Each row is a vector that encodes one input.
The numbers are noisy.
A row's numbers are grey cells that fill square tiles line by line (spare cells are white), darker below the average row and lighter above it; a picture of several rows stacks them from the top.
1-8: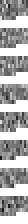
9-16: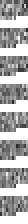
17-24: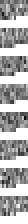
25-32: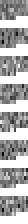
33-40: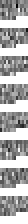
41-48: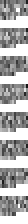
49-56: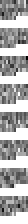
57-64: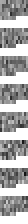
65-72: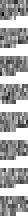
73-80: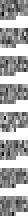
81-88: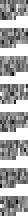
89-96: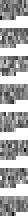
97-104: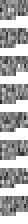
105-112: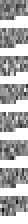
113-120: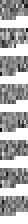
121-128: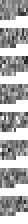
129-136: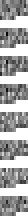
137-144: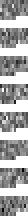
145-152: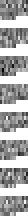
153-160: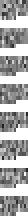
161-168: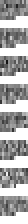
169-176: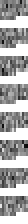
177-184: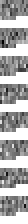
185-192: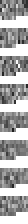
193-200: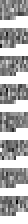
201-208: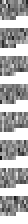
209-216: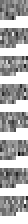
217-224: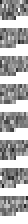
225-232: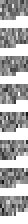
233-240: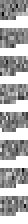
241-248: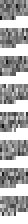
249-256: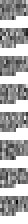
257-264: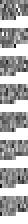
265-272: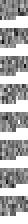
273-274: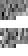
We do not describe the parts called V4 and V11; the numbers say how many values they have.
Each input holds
a point on a 10-point circle, together with either a true/false value and a value of V4, or a value of V11.
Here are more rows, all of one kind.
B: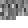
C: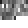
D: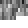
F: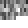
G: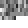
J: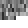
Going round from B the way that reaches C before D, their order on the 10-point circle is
B, G, C, F, D, J.
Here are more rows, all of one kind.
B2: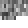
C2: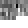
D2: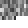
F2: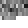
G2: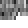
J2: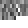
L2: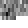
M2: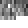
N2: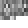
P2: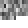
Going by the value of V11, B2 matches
L2 and P2.
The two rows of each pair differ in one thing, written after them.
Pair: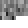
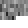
the value of V4
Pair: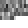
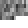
the place on the 10-point circle
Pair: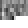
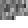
the place on the 10-point circle
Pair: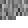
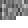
the true/false value
